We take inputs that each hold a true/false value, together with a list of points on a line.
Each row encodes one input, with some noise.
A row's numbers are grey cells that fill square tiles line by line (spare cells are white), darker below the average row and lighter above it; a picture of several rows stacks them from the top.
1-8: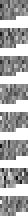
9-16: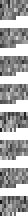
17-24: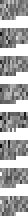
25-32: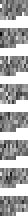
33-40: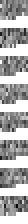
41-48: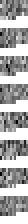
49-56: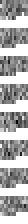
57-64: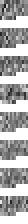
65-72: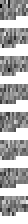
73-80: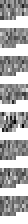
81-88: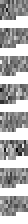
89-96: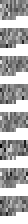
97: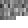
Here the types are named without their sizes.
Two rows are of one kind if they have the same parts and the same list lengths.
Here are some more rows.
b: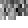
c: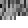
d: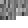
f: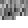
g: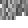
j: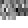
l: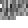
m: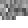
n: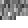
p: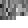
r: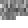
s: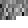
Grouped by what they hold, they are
b, c, j
d, f, m, p, r, s
g, l, n

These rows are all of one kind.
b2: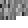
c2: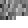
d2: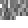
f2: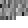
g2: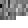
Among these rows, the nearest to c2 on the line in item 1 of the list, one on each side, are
b2 and d2.
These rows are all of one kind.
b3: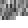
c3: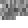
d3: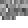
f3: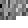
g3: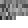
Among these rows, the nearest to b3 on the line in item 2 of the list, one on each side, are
d3 and f3.
